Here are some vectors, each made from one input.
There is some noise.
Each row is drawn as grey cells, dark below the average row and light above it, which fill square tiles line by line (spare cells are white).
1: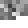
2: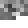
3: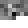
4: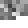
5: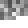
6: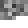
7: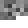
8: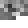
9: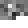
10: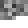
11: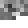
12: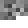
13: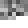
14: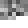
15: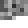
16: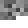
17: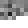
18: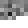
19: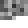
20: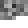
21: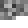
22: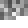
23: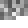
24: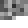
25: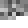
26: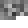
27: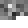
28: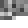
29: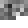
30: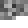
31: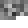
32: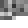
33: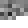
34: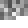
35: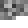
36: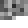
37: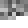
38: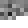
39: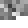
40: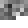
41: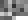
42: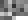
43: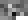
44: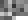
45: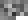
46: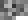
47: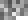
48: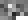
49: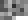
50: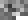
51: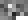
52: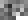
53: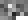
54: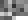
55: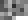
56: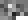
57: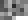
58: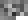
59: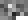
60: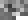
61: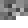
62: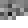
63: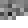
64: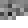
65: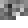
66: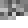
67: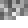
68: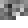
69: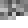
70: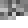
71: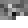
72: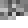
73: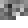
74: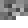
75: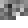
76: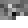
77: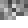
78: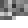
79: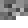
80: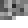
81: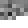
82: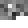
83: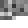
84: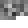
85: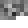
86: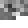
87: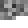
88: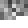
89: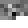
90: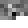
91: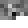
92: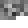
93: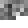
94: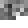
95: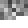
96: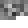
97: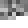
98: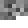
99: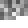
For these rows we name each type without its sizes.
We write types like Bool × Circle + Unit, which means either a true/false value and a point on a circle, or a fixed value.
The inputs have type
Circle + Line.
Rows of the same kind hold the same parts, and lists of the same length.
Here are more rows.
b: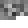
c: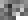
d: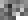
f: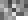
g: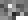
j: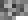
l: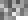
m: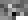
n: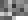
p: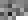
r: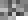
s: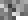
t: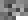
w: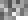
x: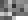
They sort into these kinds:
b, g, j, m, n, x
c, d, f, l, p, r, s, t, w

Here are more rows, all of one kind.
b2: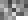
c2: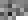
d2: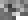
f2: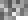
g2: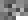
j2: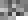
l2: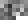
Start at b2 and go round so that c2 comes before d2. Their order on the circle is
b2, j2, c2, g2, l2, d2, f2.
